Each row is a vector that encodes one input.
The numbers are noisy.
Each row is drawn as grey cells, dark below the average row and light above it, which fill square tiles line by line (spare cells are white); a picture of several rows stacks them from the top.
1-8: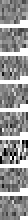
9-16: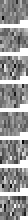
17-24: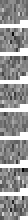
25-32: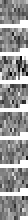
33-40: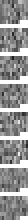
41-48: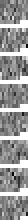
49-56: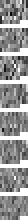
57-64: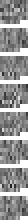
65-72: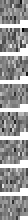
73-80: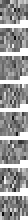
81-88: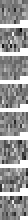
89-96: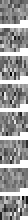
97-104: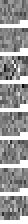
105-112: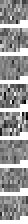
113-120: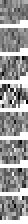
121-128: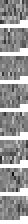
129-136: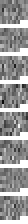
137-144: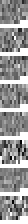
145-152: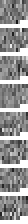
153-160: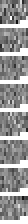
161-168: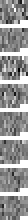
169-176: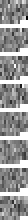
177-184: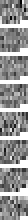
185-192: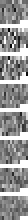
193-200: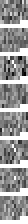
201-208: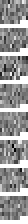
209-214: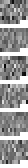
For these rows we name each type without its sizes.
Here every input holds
a label, together with either a point on a circle, or a fixed value.
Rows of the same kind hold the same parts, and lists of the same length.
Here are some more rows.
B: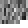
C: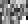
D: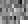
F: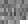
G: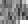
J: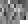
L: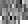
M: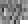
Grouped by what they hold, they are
B, D, F, G, J, L, M
C

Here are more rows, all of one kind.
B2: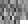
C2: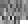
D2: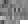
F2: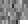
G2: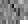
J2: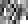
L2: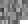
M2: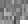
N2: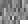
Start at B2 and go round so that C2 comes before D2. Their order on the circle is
B2, M2, C2, N2, D2, G2, F2, L2, J2.
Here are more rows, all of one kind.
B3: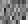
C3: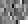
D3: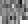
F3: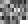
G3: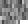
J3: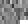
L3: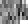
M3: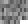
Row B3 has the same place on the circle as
C3 and J3.
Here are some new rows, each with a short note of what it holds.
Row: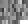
a point on a circle and a label
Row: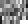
a label
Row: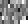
a label
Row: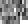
a point on a circle and a label
